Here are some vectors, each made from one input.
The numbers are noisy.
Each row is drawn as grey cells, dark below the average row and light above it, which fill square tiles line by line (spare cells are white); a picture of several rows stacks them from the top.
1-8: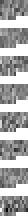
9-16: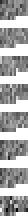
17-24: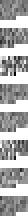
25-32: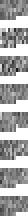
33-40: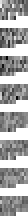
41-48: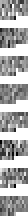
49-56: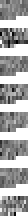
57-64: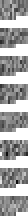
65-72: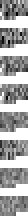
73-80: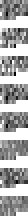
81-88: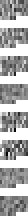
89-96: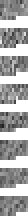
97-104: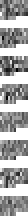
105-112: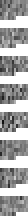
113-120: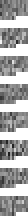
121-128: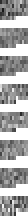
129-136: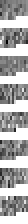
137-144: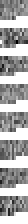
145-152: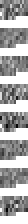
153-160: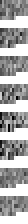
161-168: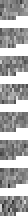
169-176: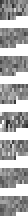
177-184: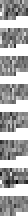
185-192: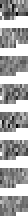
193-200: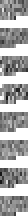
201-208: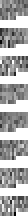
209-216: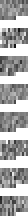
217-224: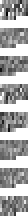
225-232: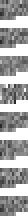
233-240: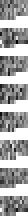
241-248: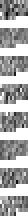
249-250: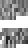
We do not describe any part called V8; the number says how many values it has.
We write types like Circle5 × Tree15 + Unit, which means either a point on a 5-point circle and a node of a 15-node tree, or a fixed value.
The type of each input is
Bool × Circle9 × List2(V8) + Label9 + Line7.
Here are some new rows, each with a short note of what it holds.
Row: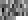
a point on a 7-point line
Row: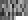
a point on a 9-point circle and a true/false value, together with the empty list
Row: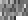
a point on a 7-point line
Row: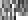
a point on a 9-point circle and a true/false value, together with a list of two items
